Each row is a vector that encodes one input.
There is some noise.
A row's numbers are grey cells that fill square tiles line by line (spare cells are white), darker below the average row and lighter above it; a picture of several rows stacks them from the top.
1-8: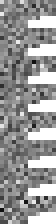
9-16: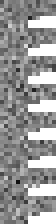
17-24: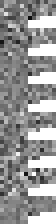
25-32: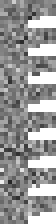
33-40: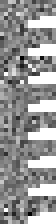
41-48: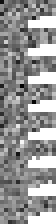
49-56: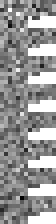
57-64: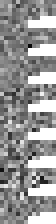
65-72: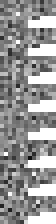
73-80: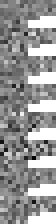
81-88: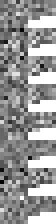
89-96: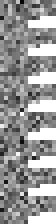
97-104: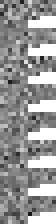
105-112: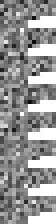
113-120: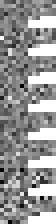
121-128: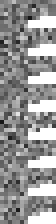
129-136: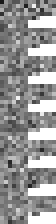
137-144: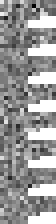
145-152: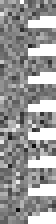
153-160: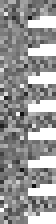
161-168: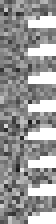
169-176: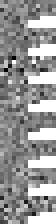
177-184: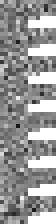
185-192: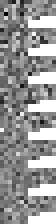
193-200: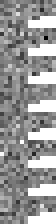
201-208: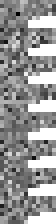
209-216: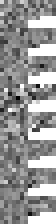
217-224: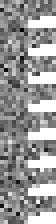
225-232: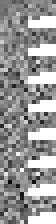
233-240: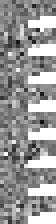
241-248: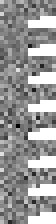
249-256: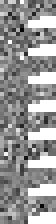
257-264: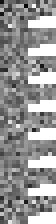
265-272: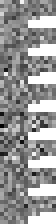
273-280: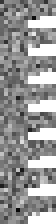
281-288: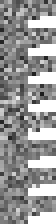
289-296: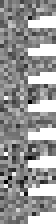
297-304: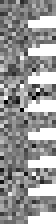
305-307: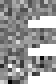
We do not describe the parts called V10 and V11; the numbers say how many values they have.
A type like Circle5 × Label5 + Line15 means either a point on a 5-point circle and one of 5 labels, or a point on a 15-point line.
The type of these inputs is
Bool × Tree9 × V10 × V11.
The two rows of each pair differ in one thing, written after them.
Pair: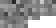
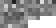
the true/false value
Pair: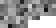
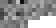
the value of V10
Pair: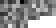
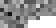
the node of the tree
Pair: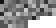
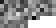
the true/false value
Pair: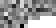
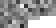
the value of V11
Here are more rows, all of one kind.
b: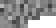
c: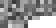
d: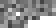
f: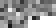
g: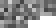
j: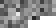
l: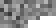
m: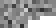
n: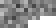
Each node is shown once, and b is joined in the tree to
c.
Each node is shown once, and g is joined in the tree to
n.
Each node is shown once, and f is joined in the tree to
m.
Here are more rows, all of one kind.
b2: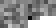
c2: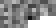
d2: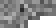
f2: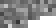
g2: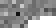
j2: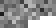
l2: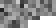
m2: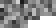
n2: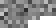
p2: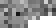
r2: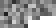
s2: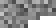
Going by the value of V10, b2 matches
c2 and d2.
